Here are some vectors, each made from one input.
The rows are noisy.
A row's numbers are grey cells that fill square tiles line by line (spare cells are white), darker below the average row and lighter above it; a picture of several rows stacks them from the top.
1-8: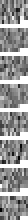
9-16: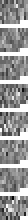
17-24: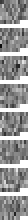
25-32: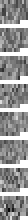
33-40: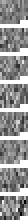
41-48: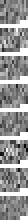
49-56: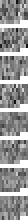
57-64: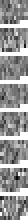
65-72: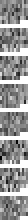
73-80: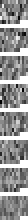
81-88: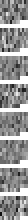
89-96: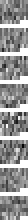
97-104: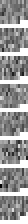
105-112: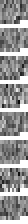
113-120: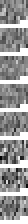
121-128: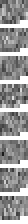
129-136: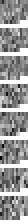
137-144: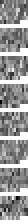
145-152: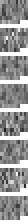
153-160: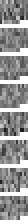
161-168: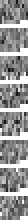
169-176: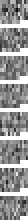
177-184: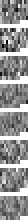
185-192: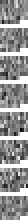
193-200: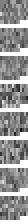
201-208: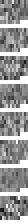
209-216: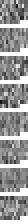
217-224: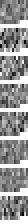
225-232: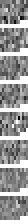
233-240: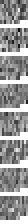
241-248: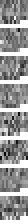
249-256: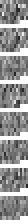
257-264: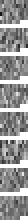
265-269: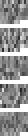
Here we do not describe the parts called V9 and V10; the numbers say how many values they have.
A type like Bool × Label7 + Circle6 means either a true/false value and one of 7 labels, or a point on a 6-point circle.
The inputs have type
Label5 × Line8 + Label8 × V9 × V10.
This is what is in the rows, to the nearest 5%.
About 50% of them hold one of 5 labels and a point on an 8-point line. The rest hold one of 8 labels, a value of V9 and a value of V10.
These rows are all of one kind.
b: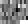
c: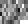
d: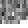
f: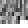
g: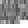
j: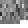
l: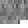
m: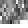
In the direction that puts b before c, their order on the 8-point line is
f, g, d, b, l, j, m, c.
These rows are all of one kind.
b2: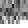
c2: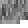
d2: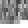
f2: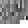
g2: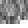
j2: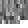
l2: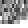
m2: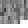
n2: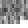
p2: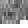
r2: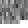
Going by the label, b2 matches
f2, g2, l2 and n2.
